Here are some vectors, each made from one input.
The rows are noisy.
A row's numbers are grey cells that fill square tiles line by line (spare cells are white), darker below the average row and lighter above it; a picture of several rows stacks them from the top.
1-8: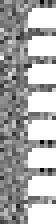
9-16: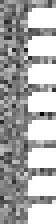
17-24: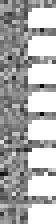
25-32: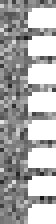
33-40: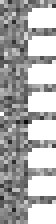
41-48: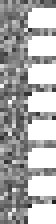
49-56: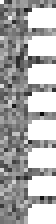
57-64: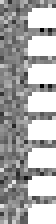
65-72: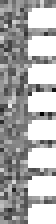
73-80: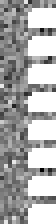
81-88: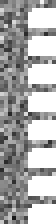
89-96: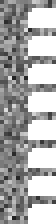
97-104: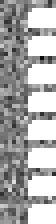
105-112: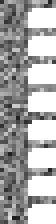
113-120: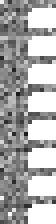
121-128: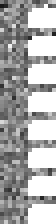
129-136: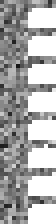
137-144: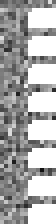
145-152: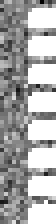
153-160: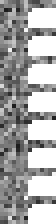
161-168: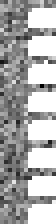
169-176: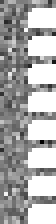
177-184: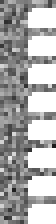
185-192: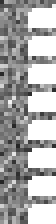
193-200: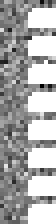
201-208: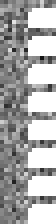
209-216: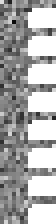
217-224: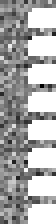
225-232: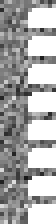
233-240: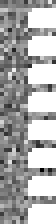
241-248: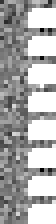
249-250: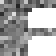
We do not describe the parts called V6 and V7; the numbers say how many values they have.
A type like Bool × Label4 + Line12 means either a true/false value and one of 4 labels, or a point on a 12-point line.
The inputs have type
(Line8 + V6) × V7 + List2(Line11).
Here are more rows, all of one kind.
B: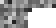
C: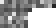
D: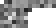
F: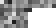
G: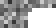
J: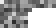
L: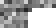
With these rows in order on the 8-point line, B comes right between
G and L.
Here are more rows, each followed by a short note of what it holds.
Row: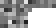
a value of V6 and a value of V7
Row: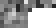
a value of V6 and a value of V7
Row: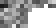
the empty list
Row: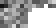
the empty list
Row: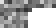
a point on an 8-point line and a value of V7
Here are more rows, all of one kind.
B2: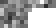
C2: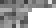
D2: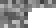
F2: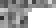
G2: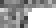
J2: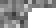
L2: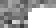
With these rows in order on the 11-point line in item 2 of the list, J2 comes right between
B2 and D2.
